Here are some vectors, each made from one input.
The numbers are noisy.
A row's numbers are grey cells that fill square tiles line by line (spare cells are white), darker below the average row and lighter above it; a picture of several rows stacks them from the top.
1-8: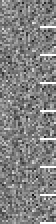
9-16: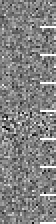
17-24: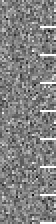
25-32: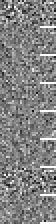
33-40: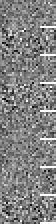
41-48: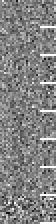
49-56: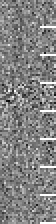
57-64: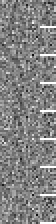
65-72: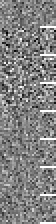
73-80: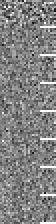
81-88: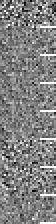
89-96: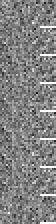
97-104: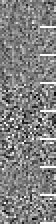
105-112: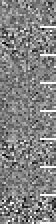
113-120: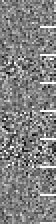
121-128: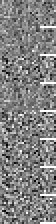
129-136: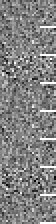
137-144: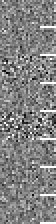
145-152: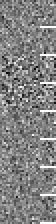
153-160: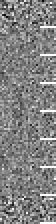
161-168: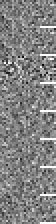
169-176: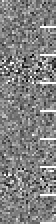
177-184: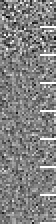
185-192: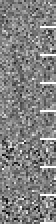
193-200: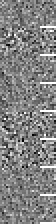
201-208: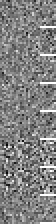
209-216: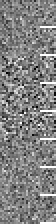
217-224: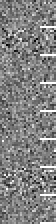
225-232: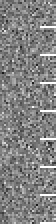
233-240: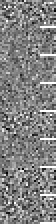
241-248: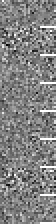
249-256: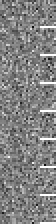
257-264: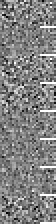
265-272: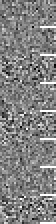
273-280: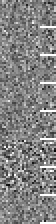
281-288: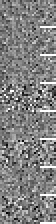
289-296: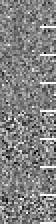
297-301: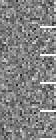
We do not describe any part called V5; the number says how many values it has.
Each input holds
either two values of V5, or a list of up to two points on an 11-point circle.
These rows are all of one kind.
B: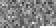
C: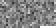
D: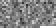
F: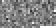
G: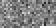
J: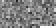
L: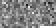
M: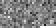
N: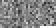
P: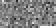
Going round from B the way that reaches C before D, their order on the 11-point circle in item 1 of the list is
B, G, M, N, L, P, J, F, C, D.
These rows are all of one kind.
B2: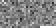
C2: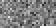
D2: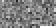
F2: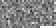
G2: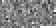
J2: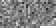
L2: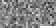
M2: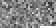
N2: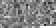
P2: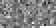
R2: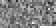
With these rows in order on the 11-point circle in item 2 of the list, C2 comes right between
D2 and J2.
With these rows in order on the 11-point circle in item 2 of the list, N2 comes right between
P2 and R2.
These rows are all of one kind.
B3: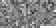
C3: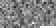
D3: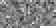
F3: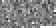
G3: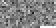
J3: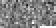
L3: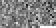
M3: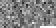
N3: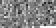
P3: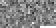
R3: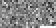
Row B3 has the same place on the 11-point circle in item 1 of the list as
D3, G3 and P3.
